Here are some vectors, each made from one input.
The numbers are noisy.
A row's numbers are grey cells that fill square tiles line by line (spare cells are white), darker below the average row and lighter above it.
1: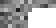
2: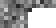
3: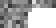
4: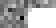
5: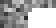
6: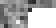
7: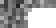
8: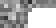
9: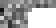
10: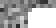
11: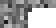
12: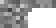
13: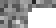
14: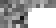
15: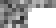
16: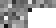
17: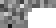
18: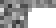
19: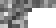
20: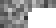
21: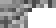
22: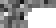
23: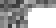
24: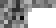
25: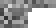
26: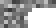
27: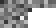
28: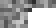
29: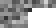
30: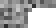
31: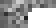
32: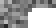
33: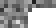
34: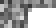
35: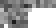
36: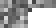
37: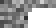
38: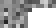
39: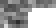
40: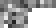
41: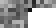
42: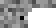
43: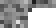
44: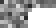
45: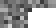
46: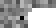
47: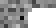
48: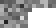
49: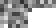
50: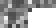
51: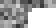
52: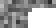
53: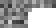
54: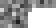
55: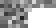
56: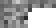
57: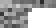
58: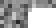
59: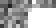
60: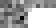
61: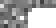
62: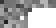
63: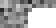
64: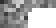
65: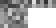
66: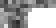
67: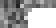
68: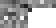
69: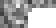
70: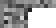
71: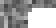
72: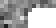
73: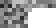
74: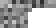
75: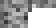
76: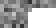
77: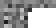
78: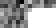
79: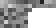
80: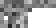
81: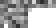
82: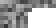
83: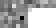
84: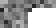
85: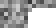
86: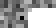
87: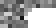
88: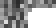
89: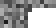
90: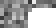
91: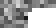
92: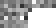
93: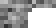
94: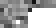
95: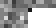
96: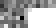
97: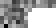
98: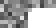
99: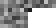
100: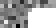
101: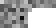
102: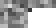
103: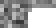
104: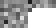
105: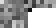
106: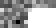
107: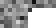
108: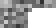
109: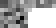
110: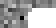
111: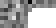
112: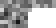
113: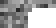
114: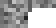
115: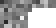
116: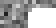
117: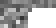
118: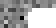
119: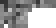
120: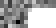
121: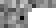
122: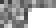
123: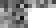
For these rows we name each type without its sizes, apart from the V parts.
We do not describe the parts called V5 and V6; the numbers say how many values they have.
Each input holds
three true/false values and a value of V6, together with either a point on a line, or a value of V5.
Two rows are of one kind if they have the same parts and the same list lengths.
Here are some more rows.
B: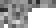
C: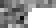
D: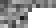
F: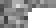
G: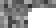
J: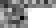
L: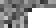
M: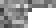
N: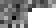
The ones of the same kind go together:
B, D, F, L, M, N
C, G, J

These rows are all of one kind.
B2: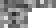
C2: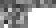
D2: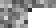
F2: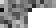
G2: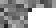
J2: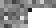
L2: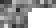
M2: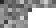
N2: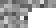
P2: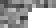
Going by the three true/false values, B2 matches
C2, L2 and P2.
